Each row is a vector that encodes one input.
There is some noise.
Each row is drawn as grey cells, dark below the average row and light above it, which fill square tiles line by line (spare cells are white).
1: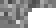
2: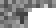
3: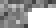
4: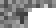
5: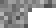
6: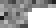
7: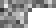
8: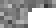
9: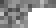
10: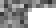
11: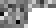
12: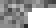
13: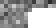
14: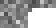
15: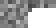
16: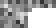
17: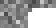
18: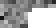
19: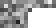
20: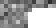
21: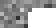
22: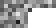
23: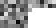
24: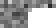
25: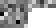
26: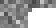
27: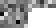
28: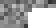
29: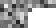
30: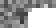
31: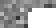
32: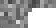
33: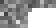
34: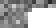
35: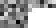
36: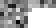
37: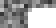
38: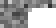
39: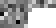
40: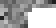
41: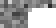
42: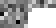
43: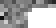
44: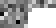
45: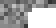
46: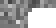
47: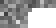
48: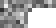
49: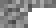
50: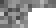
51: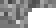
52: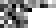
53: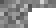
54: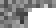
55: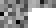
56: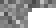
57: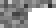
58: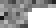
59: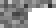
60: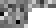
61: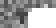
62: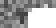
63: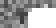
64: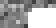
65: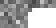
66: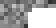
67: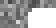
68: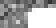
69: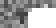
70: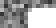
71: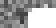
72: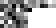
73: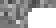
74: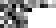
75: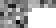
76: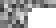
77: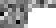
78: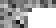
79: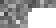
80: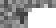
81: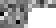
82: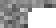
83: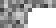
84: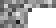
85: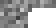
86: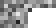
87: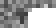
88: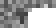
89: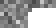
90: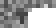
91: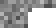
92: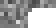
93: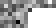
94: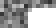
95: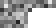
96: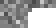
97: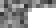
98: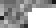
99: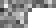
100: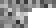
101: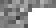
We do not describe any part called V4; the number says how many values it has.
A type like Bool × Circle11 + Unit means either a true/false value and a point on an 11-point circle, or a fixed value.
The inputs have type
List2(Bool × V4).
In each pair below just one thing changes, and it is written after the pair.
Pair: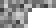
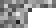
the true/false value in item 2 of the list
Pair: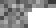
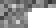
the true/false value in item 2 of the list
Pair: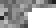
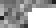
the value of V4 in item 2 of the list
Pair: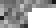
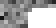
the true/false value in item 2 of the list
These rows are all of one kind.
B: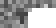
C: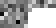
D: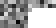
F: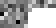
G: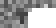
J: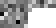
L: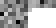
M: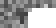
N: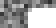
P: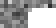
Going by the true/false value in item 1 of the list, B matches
G, M, N and P.
